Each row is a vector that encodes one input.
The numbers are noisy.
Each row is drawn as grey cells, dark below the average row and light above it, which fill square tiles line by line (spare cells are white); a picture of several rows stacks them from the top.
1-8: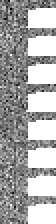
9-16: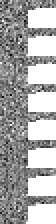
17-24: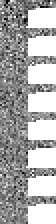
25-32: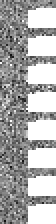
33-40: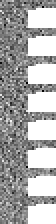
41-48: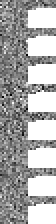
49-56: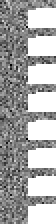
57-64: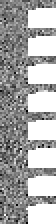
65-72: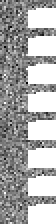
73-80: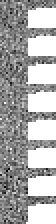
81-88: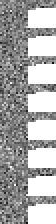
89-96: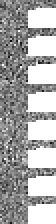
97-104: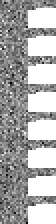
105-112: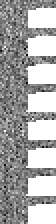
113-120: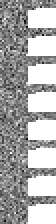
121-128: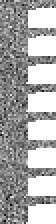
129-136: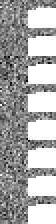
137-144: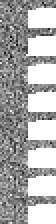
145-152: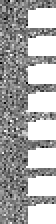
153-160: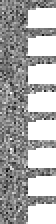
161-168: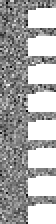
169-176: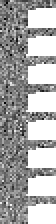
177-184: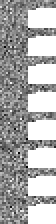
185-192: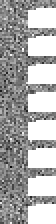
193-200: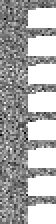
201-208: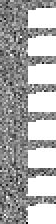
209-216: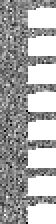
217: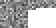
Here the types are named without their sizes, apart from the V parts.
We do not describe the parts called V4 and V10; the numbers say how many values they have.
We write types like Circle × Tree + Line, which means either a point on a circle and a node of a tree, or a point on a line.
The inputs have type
Bool × (Line + V10) + V4.
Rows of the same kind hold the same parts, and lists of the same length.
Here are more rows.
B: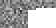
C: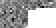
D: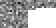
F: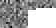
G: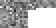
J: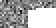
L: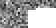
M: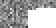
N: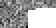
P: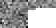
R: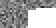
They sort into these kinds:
B, C, G, J, M, R
D, F
L, N, P

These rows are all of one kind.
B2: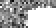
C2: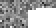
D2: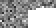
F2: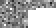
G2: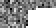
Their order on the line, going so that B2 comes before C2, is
B2, C2, D2, F2, G2.
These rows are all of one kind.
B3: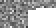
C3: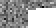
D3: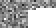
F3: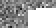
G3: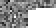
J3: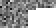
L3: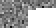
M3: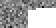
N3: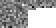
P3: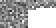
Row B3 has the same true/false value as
D3 and P3.
